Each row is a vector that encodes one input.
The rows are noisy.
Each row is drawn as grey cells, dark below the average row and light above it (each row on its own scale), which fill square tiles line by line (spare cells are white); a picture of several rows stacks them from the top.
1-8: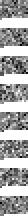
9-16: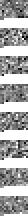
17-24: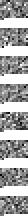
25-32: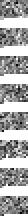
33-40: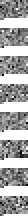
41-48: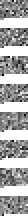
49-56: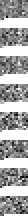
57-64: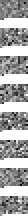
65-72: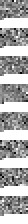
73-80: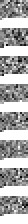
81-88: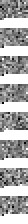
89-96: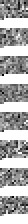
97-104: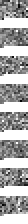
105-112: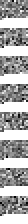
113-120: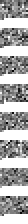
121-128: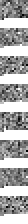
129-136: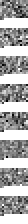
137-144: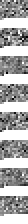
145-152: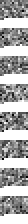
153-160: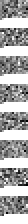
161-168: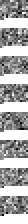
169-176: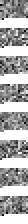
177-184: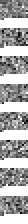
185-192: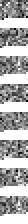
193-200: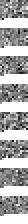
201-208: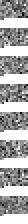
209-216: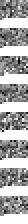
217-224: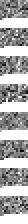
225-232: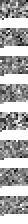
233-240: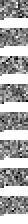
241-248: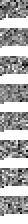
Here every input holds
either a node of each of two 17-node trees, or a node of an 18-node tree.
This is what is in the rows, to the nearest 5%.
About 55% of them hold a node of each of two 17-node trees. The rest hold a node of an 18-node tree.
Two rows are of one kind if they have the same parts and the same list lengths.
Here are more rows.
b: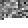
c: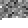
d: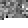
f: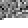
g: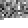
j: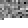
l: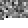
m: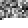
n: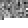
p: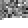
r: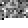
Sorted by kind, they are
b, d, j, l, n, r
c, f, g, m, p

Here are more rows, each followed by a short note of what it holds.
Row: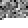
a node of an 18-node tree
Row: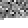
a node of an 18-node tree
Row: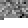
a node of each of two 17-node trees
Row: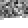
a node of an 18-node tree
